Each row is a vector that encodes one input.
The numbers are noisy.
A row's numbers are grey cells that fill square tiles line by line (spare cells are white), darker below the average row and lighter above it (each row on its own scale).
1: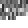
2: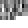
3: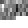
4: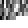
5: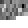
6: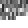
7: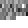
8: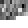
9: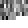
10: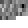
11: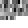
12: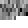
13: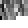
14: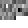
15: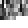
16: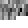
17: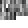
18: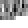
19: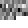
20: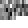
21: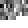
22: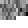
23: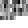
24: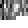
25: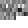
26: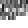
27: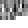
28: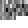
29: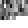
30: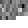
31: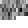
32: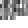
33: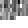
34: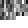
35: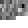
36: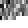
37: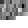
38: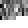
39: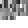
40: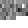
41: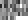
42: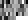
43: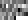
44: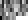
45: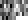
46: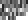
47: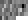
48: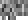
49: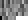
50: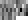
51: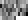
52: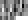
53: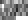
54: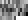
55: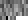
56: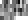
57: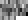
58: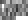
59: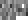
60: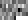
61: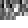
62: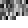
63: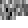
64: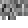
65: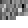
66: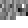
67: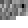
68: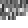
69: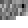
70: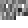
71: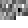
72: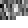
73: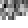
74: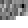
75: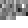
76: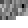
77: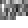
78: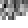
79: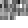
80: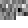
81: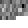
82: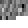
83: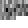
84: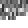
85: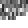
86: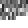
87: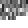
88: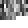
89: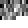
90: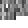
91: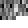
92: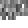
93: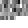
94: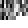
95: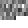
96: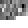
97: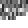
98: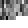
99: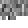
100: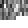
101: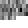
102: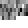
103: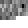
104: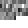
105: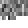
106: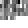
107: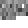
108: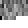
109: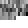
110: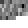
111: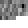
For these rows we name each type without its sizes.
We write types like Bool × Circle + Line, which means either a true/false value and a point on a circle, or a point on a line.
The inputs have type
Label × List(Bool × Line).
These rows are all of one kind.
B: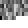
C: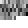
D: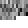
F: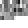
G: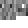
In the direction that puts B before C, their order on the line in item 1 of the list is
G, B, D, C, F.
